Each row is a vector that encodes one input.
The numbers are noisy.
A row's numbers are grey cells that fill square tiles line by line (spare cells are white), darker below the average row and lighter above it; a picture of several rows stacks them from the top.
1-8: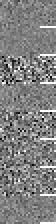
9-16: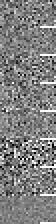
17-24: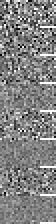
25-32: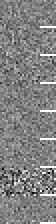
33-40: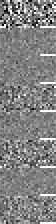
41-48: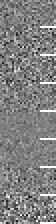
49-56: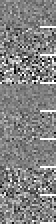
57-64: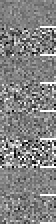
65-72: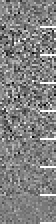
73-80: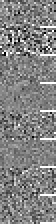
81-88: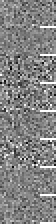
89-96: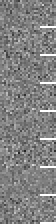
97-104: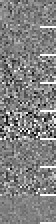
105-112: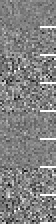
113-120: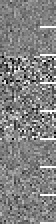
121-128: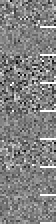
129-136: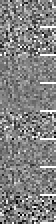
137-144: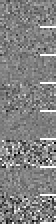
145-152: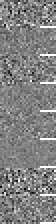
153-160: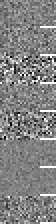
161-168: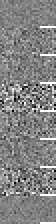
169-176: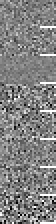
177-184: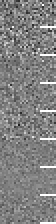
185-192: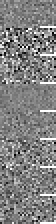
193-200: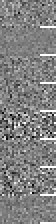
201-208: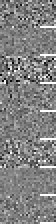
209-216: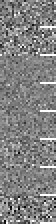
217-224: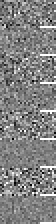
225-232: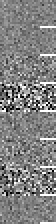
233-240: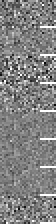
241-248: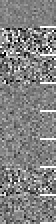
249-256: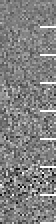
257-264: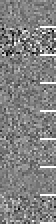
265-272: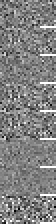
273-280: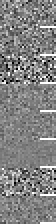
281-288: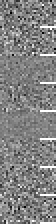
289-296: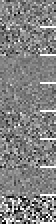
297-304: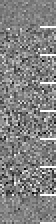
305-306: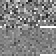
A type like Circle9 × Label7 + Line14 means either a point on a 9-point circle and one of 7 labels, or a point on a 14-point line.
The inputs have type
List2((Circle6 + Unit) × Line13).
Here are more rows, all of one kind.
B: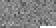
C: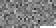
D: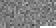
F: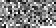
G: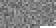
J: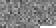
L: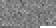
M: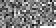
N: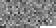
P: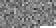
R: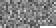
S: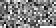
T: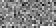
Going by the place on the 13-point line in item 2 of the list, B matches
C, P and T.
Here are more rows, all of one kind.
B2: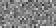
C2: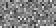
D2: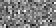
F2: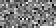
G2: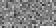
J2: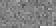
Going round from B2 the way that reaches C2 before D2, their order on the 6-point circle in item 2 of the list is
B2, C2, D2, F2, J2, G2.
